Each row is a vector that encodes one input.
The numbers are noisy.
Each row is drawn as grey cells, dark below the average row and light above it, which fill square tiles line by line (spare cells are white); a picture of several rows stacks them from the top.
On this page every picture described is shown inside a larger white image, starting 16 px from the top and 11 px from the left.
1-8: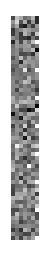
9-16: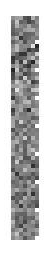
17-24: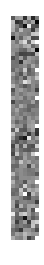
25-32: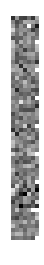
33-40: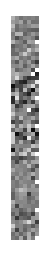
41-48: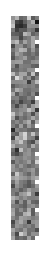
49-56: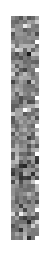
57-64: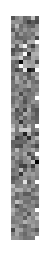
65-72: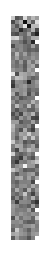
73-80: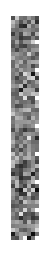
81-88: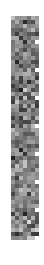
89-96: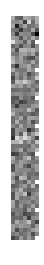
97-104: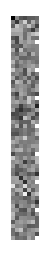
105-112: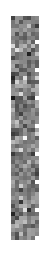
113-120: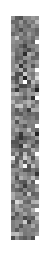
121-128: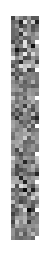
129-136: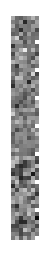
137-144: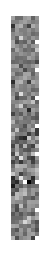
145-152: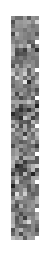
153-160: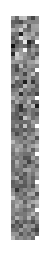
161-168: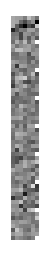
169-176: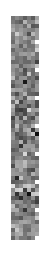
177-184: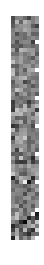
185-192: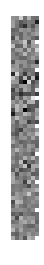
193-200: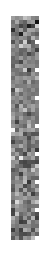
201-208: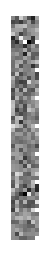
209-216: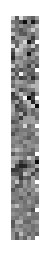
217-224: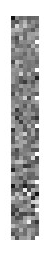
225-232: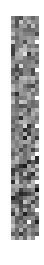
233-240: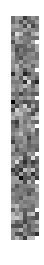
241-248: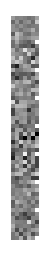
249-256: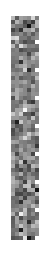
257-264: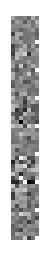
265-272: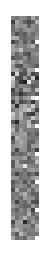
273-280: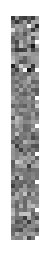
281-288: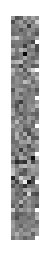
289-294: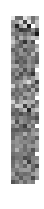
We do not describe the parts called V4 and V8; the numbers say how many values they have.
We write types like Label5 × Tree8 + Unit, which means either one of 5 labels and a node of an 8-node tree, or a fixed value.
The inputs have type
Bool × (Line9 + V8) × V4 + Line7.
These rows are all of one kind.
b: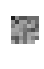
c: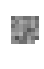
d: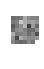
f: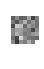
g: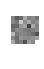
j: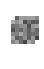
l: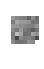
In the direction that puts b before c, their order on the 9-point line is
b, g, d, c, l, j, f.
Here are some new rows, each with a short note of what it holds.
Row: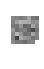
a point on a 9-point line, a true/false value and a value of V4
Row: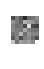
a true/false value, a value of V4 and a value of V8
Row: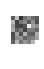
a point on a 7-point line
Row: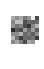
a point on a 9-point line, a true/false value and a value of V4
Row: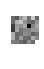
a point on a 9-point line, a true/false value and a value of V4
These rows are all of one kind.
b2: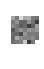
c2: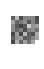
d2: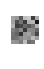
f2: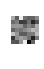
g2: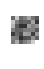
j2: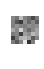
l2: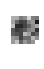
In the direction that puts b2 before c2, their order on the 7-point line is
f2, j2, b2, d2, l2, g2, c2.
